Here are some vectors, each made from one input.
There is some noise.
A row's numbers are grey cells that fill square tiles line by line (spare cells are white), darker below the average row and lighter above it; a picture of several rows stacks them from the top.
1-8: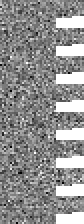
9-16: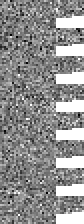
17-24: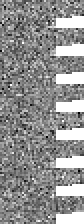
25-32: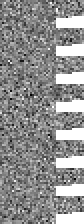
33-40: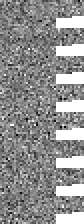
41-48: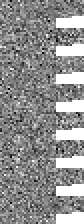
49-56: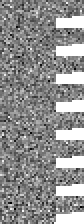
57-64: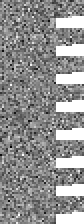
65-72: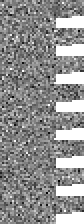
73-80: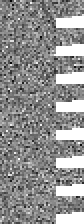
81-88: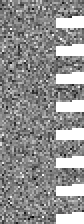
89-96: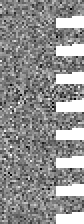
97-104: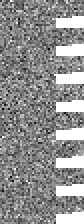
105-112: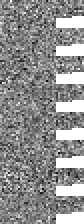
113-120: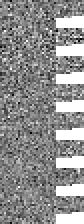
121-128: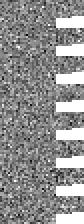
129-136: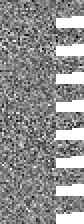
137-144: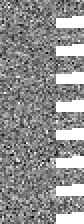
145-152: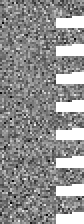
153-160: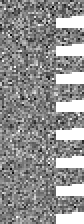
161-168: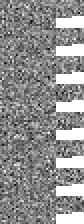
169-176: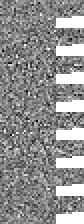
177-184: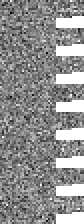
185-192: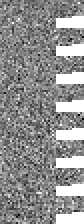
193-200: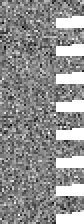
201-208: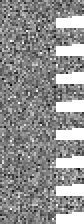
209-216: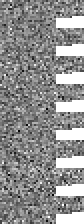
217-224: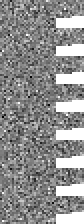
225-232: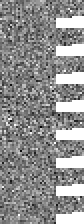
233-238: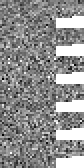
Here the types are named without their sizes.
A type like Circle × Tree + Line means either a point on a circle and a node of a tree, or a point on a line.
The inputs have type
((Bool × Bool × Bool × Bool + Unit) × Circle + Unit) × Line.
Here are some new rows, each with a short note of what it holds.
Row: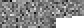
a point on a circle, a point on a line and four true/false values
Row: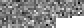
a point on a circle and a point on a line
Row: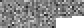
a point on a circle, a point on a line and four true/false values
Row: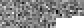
a point on a circle and a point on a line
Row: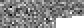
a point on a line
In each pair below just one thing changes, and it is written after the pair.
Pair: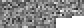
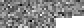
one of the four true/false values
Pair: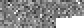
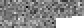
the place on the circle
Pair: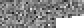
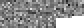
one of the four true/false values
